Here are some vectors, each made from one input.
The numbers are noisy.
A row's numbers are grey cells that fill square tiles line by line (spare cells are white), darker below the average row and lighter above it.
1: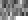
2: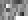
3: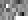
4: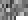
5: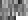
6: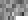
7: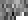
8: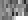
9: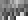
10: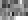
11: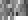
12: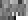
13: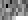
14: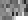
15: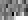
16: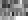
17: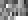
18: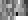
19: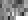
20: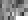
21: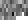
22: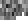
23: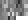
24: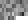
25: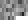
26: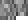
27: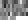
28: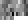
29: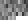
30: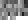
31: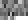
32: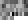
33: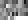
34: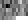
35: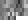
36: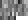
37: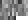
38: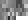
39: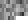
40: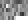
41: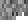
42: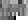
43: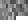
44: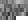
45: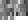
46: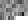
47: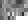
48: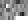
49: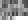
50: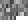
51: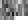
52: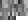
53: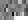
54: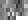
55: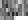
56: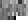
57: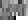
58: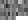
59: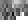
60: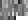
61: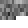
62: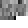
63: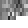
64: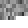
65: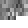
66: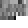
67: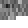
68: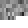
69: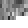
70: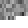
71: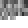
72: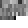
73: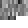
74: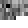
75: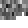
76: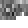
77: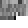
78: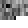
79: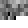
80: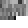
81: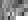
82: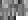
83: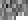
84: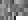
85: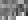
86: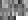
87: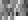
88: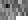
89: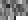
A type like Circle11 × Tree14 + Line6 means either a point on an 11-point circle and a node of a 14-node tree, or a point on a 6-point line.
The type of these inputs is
(Bool × Circle5 + Unit) × Line6.
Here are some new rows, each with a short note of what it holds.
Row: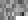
a point on a 6-point line
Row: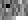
a point on a 5-point circle, a point on a 6-point line and a true/false value
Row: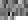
a point on a 5-point circle, a point on a 6-point line and a true/false value
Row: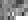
a point on a 6-point line
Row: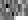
a point on a 5-point circle, a point on a 6-point line and a true/false value
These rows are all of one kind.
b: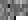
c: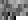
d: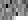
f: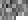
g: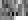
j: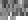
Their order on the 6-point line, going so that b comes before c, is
j, g, d, f, b, c.
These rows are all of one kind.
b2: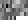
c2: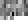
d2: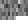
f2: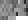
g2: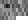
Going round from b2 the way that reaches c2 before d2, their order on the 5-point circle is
b2, f2, c2, d2, g2.
